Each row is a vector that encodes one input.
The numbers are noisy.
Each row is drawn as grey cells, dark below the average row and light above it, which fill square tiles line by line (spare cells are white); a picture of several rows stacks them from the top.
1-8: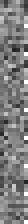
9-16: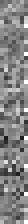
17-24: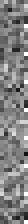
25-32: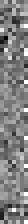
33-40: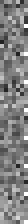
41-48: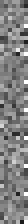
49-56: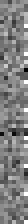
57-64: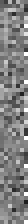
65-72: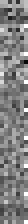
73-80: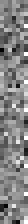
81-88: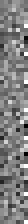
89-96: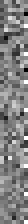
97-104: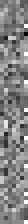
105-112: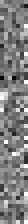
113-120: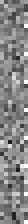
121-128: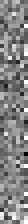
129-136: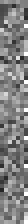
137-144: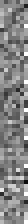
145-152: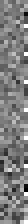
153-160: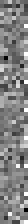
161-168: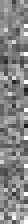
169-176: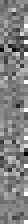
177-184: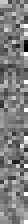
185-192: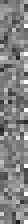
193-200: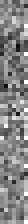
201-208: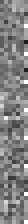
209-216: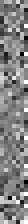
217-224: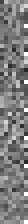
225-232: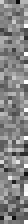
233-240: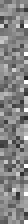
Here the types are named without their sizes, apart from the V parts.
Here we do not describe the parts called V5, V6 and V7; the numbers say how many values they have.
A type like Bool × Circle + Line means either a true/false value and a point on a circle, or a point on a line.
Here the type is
Bool × V6 + (Line + V7) × (Tree + V5).
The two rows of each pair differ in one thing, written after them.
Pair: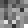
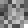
the true/false value
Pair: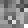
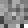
the true/false value
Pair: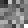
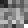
the value of V6
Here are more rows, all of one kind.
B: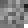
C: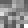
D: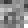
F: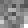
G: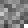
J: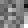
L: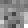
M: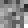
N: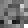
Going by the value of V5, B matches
F and J.
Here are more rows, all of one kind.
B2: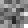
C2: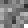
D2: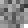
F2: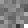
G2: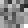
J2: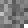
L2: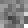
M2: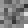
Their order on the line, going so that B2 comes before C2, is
F2, B2, C2, M2, D2, G2, J2, L2.
